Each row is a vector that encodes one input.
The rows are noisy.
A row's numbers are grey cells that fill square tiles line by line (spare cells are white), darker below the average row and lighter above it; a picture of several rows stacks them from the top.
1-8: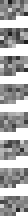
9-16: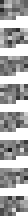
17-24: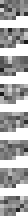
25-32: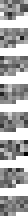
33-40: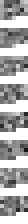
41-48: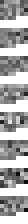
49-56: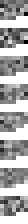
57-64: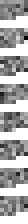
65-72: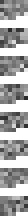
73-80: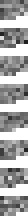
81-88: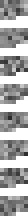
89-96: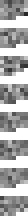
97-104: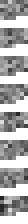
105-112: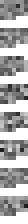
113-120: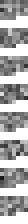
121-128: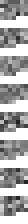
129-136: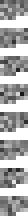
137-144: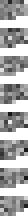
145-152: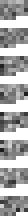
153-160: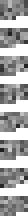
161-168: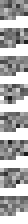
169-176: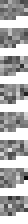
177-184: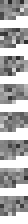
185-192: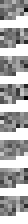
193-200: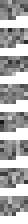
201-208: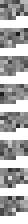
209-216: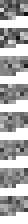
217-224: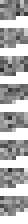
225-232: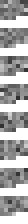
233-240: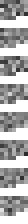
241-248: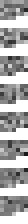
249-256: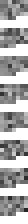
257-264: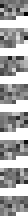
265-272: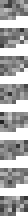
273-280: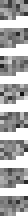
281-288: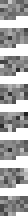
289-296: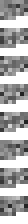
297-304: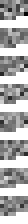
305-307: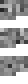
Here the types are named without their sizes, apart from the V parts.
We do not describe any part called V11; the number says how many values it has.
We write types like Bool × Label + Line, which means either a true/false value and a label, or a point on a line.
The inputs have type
Line × (Line + V11).
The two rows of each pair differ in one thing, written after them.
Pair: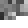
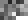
the value of V11
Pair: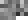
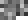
the value of V11
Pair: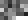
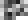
the place on the line
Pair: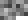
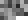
the value of V11
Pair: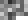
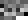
the place on the line
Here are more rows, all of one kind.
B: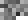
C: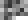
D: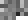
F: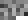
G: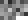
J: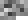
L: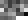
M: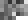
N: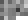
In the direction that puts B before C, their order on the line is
F, B, D, J, C, L, G, N, M.
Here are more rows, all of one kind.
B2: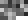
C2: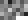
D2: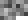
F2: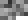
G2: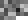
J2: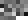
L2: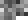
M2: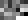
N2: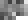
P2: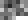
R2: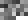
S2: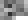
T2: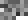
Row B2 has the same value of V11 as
G2, P2, R2 and T2.
